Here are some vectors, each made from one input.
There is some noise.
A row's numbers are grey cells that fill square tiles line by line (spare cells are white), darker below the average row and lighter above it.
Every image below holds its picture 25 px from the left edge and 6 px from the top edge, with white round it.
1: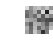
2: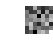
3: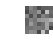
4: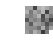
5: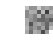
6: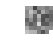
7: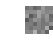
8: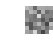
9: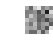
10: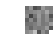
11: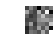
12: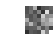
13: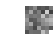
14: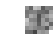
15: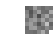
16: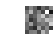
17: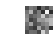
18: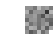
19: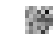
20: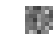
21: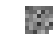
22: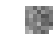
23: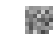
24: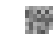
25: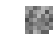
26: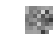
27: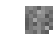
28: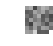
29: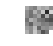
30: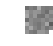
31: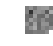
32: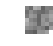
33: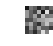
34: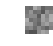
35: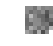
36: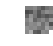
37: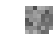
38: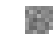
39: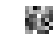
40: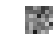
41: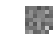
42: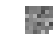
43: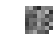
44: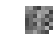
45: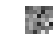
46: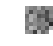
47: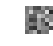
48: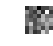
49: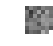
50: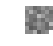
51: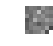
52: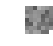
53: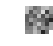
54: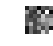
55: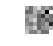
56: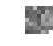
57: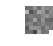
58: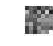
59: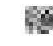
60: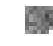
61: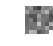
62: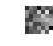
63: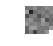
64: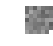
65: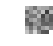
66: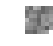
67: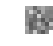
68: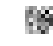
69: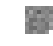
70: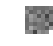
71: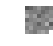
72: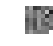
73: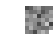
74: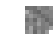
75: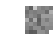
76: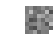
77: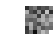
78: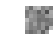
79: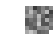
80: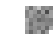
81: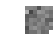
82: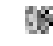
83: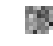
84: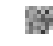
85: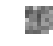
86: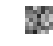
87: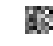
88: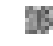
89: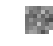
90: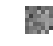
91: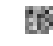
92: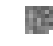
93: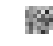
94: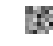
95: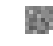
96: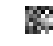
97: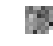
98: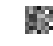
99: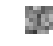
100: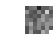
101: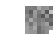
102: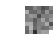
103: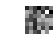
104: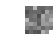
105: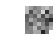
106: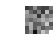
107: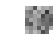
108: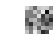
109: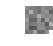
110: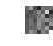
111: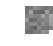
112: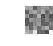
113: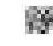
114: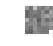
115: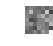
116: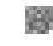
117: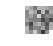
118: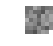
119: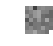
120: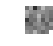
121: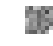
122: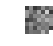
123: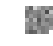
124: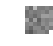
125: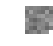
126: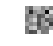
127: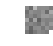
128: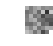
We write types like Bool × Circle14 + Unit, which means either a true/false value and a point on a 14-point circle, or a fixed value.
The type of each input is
(Bool × Bool × Bool + Unit) × (Label7 × Label8 + Line5).
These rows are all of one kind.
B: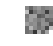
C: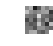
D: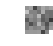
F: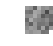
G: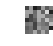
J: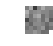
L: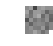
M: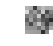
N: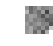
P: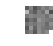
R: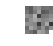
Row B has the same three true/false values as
C, D, M and P.
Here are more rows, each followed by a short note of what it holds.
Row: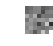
one of 7 labels, one of 8 labels and three true/false values
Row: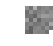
a point on a 5-point line
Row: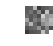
a point on a 5-point line
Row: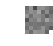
one of 7 labels, one of 8 labels and three true/false values
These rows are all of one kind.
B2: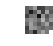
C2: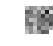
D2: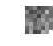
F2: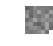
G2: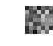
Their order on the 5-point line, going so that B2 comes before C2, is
D2, B2, C2, F2, G2.
